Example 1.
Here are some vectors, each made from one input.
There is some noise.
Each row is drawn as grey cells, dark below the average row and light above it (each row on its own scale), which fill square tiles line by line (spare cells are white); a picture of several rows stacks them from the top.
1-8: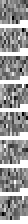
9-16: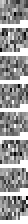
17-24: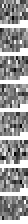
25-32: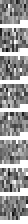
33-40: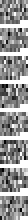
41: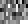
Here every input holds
one of 5 labels.
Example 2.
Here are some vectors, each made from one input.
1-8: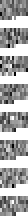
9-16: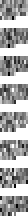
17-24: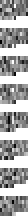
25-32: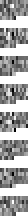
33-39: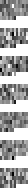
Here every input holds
three true/false values.
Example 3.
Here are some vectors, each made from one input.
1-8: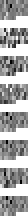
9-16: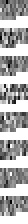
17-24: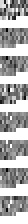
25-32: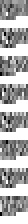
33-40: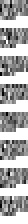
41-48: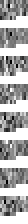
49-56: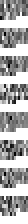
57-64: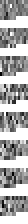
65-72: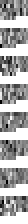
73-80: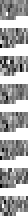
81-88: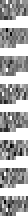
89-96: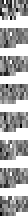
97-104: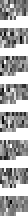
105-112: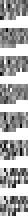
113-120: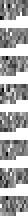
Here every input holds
either a fixed value, or five true/false values.
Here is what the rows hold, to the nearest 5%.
About 5% of them hold a fixed value. The rest hold five true/false values.
